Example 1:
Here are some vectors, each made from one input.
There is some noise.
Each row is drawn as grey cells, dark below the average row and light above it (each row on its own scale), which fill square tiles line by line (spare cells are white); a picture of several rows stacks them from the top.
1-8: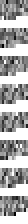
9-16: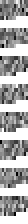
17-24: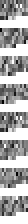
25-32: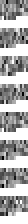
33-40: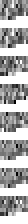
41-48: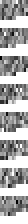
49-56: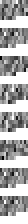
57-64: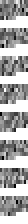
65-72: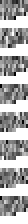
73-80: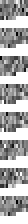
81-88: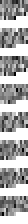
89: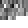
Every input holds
a point on a 10-point circle.
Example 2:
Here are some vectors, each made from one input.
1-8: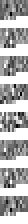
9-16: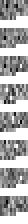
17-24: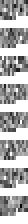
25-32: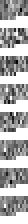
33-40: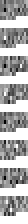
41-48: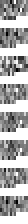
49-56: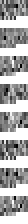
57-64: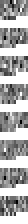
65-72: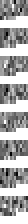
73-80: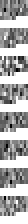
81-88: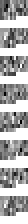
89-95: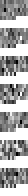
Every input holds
four true/false values.
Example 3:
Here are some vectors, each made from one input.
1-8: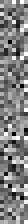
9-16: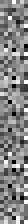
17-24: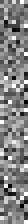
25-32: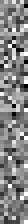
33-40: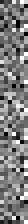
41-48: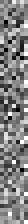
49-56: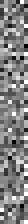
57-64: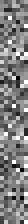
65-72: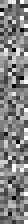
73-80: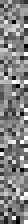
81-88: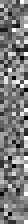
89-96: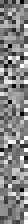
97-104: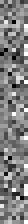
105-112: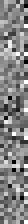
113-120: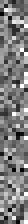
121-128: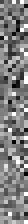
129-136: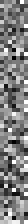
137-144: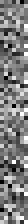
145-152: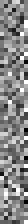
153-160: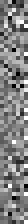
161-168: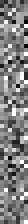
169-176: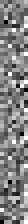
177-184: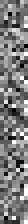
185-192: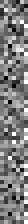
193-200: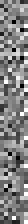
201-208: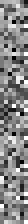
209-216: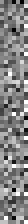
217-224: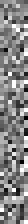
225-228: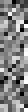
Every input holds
one of 12 labels.
